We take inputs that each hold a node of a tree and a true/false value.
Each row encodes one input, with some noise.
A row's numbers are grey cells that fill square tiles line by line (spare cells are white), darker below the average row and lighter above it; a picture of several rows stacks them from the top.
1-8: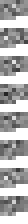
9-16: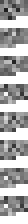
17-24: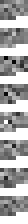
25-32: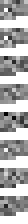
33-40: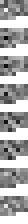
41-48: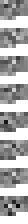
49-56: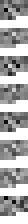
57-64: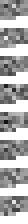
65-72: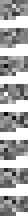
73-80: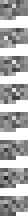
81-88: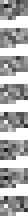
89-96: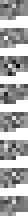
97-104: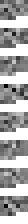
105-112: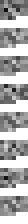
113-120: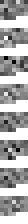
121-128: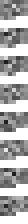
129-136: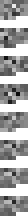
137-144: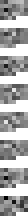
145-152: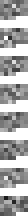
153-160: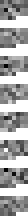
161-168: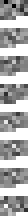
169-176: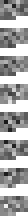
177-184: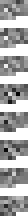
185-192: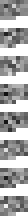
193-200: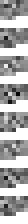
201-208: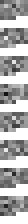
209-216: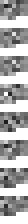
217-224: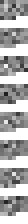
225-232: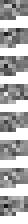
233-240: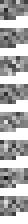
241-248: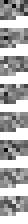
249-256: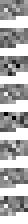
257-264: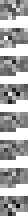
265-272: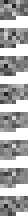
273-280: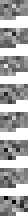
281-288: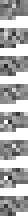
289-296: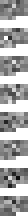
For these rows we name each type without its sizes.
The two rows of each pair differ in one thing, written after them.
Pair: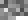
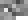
the node of the tree
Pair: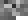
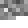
the true/false value
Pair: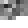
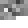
the node of the tree
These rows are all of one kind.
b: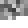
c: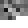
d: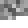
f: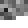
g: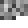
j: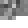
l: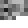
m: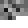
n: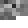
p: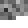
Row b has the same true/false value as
d and j.
